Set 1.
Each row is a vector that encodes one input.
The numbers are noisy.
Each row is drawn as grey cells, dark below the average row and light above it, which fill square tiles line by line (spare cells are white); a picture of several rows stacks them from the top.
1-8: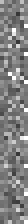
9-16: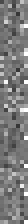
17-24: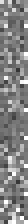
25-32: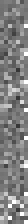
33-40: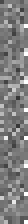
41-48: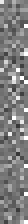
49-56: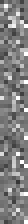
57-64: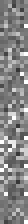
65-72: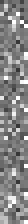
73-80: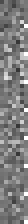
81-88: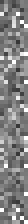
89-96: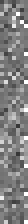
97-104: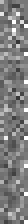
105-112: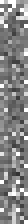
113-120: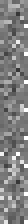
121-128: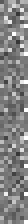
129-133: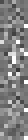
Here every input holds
four true/false values.
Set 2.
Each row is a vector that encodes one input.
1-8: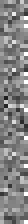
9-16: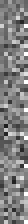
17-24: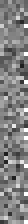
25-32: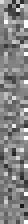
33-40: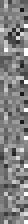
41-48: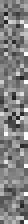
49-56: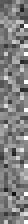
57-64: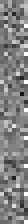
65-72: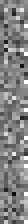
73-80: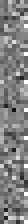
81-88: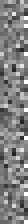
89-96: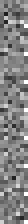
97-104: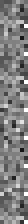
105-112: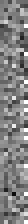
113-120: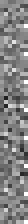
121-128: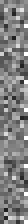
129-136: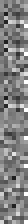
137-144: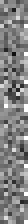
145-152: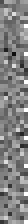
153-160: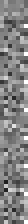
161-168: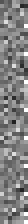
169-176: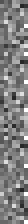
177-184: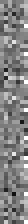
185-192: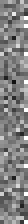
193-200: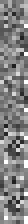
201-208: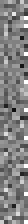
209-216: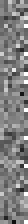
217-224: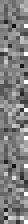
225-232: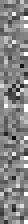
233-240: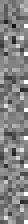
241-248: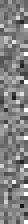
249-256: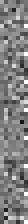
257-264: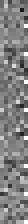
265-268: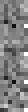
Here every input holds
either a fixed value, or a node of a 16-node tree.
